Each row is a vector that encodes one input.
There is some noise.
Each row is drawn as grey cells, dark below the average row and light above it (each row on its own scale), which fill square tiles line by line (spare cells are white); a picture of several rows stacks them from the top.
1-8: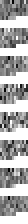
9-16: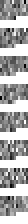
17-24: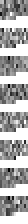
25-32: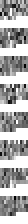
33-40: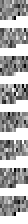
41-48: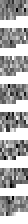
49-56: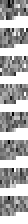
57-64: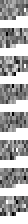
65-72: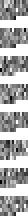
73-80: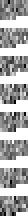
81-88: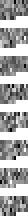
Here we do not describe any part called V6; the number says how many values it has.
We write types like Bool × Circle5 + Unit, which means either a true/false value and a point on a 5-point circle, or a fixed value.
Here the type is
Line4 × (Line5 + V6).
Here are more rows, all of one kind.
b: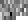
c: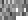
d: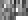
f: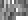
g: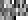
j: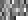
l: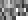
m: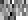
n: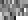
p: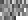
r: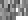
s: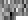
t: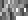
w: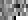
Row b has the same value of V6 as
m, n, p and s.
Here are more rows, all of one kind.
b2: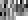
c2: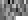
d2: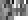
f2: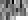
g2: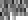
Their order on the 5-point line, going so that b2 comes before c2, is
b2, g2, f2, d2, c2.
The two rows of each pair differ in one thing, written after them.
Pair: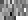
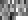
the value of V6
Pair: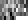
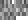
the value of V6
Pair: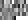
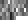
the value of V6
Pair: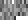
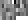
the place on the 4-point line
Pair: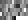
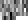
the value of V6
